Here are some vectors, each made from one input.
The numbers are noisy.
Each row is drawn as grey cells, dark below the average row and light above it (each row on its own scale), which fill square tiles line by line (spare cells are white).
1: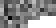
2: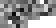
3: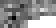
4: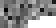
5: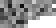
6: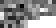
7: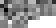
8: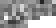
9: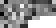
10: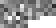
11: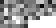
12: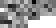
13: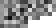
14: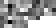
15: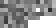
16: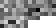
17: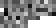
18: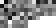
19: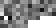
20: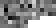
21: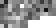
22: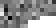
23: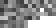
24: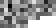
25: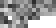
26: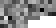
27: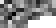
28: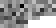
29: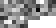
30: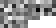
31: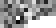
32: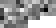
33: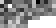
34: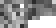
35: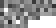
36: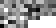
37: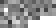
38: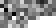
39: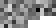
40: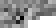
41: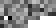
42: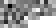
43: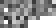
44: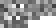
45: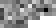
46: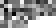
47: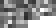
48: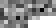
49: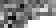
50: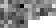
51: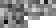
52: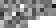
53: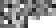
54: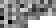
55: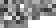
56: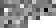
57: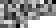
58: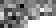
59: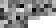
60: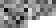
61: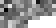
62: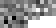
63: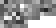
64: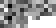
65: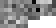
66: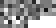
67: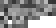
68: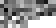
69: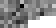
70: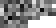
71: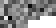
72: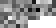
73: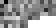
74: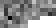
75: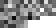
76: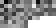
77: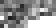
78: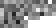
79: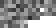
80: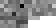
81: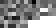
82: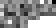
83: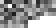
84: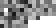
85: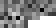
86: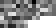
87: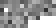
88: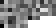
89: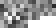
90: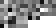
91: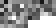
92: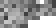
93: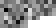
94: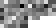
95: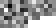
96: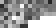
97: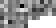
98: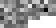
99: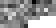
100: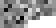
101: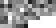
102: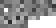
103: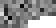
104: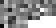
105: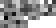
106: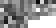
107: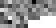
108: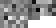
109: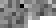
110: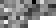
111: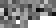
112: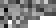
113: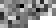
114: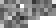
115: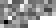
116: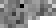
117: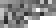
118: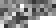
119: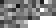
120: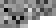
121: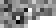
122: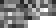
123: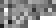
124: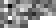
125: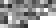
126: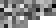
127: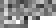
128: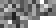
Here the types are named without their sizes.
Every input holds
a label, together with either a label, or a point on a line.
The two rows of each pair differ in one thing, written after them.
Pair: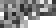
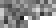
the label
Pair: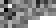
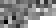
the label
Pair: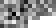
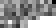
the label
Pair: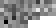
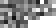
the place on the line
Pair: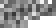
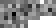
the place on the line
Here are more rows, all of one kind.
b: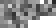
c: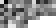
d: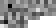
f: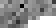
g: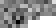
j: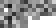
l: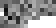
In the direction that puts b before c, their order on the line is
d, j, l, f, b, c, g.
